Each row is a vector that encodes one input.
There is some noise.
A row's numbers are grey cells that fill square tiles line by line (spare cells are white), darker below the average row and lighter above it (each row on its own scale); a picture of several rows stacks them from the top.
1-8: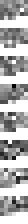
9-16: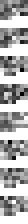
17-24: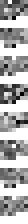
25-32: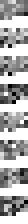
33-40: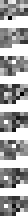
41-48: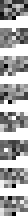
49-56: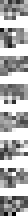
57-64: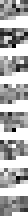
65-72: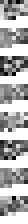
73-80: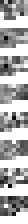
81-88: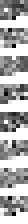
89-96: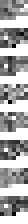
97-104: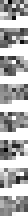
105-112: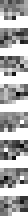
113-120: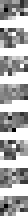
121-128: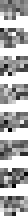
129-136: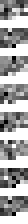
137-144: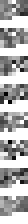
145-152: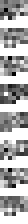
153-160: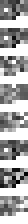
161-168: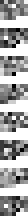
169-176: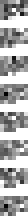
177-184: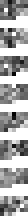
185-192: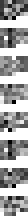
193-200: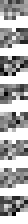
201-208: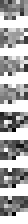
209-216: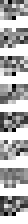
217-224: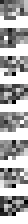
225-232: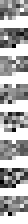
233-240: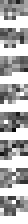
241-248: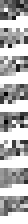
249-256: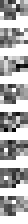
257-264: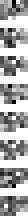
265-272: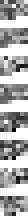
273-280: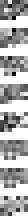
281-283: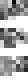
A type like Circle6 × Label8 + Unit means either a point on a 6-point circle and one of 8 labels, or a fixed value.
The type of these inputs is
Bool × Bool × Bool + Line11 + List3(Line5).
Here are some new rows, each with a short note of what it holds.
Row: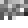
a list of three items
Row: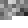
a list of two items
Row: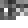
the empty list
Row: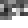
a list of two items
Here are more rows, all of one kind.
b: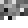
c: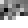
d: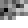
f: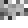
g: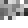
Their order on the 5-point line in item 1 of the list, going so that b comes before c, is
f, g, b, c, d.
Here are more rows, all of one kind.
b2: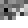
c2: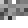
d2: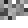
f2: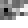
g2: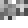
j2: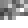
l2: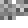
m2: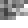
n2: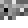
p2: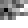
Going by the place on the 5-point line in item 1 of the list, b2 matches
f2, m2 and p2.
